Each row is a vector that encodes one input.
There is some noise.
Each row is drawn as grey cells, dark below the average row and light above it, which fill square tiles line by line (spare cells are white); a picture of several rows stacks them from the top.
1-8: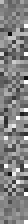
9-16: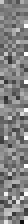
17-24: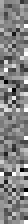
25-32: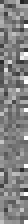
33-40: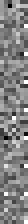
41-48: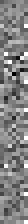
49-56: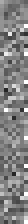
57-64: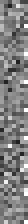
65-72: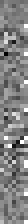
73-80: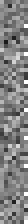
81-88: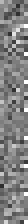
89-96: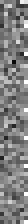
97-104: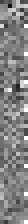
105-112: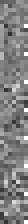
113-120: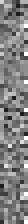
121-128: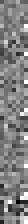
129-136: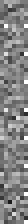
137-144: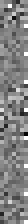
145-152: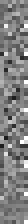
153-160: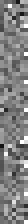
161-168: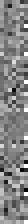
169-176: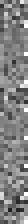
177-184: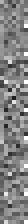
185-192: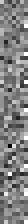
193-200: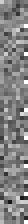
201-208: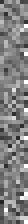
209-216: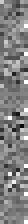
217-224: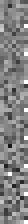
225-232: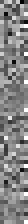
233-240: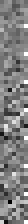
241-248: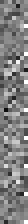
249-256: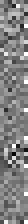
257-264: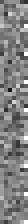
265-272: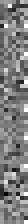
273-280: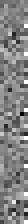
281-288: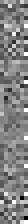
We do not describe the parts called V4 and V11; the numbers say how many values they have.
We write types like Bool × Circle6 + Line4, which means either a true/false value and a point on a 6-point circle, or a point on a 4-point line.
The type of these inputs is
Line6 × V11 + Line8 + V4.
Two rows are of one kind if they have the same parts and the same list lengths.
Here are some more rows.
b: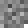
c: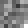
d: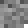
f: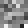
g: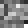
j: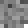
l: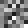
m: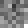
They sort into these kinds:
b, c, d, j, l, m
f
g

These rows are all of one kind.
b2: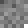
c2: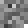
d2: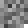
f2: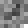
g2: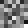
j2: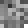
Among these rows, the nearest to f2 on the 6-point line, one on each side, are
d2 and j2.
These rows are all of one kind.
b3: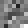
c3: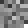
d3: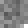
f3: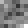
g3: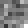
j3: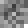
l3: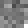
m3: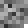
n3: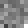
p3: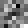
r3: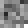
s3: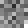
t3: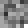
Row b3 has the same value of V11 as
f3, g3, j3 and n3.
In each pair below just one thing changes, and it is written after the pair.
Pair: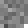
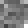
the value of V11
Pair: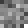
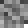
the place on the 6-point line
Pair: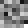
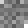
the place on the 6-point line
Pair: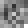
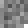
the place on the 6-point line
